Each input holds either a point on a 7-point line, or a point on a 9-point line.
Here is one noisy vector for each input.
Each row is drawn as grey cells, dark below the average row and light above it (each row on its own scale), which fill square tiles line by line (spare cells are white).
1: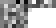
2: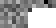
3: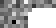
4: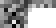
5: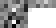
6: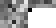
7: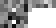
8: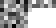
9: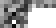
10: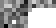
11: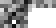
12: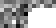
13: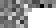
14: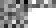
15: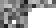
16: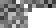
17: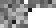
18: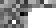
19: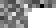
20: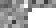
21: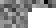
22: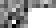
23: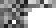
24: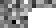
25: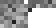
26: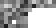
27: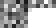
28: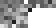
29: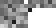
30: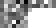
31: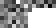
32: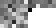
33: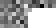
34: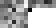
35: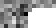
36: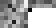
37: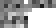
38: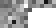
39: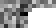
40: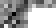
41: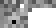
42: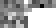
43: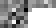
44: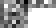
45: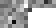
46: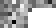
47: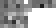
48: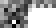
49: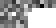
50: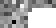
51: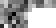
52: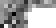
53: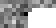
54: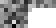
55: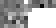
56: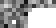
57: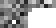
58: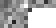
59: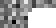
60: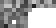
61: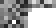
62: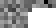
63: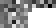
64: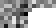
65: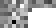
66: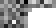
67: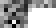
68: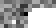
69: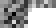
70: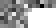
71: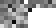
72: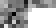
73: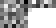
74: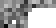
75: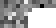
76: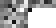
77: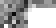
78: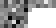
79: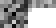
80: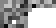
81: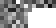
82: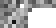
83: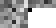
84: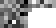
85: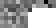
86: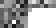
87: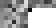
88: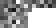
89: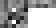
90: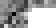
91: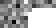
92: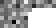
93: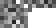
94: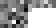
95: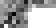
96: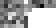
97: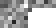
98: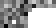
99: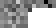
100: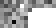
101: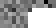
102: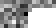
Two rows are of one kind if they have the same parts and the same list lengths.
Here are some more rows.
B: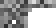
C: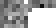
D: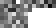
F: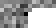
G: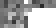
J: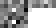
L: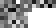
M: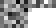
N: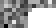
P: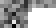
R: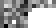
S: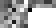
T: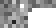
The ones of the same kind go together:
B, F, J, M, N, P, R
C, D, G, L, S, T

